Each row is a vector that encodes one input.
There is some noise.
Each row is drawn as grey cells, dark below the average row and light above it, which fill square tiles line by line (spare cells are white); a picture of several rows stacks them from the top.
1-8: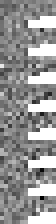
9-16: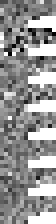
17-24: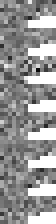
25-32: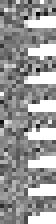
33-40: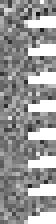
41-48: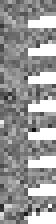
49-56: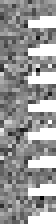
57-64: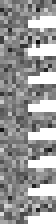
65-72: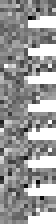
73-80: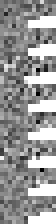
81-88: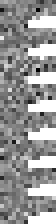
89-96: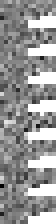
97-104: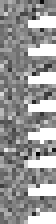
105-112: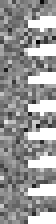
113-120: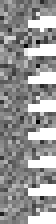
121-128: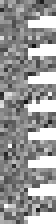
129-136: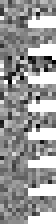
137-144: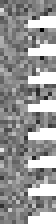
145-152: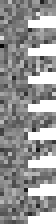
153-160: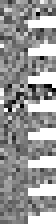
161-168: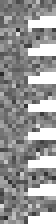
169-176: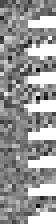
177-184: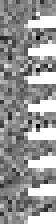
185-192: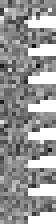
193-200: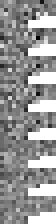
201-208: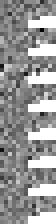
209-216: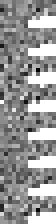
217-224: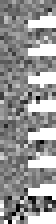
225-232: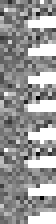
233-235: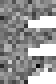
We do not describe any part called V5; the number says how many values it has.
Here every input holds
a list of up to three items, each a true/false value and a value of V5.
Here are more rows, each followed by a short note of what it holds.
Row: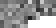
a list of two items
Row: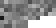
a list of three items
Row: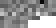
a list of three items
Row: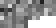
a list of two items
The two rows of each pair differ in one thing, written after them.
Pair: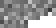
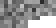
the value of V5 in item 1 of the list
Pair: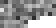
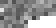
the true/false value in item 1 of the list
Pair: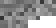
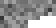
the value of V5 in item 1 of the list
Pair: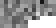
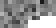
the true/false value in item 1 of the list
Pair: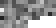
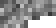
the value of V5 in item 1 of the list
